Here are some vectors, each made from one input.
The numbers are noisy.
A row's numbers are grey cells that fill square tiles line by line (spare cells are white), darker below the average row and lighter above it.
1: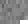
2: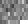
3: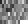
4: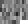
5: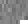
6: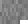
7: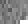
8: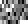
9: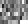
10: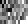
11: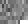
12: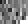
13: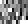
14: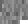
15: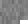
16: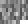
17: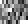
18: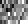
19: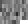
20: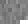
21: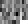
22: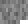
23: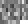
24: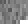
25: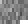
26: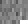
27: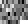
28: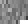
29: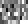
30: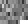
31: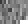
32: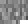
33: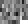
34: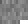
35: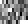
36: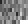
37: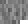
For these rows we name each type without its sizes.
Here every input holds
a point on a line and a true/false value.
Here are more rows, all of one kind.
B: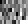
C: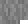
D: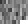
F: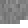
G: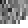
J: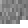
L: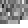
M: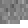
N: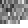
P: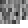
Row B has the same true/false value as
M and N.
